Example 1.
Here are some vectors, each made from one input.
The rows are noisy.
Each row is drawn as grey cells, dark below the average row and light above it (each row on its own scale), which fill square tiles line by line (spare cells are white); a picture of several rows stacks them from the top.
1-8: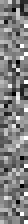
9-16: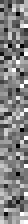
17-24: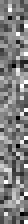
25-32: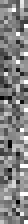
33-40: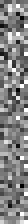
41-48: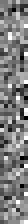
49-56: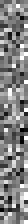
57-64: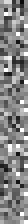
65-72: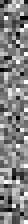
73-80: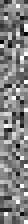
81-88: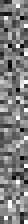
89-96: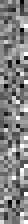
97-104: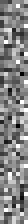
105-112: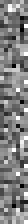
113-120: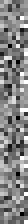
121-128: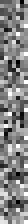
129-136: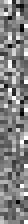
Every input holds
a point on each of three 6-point circles.
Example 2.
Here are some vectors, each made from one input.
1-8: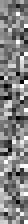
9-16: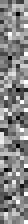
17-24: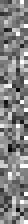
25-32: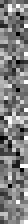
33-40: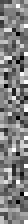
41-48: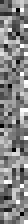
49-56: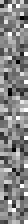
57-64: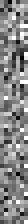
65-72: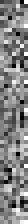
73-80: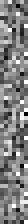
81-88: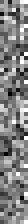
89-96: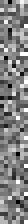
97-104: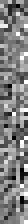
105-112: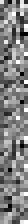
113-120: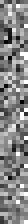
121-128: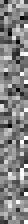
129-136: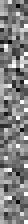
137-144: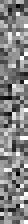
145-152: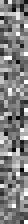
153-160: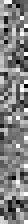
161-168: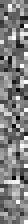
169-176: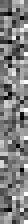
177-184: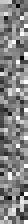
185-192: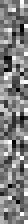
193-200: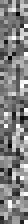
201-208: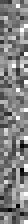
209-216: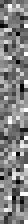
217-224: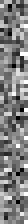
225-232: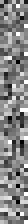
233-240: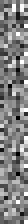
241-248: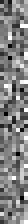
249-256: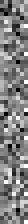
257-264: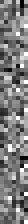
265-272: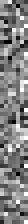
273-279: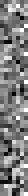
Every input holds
a point on each of three 6-point circles.
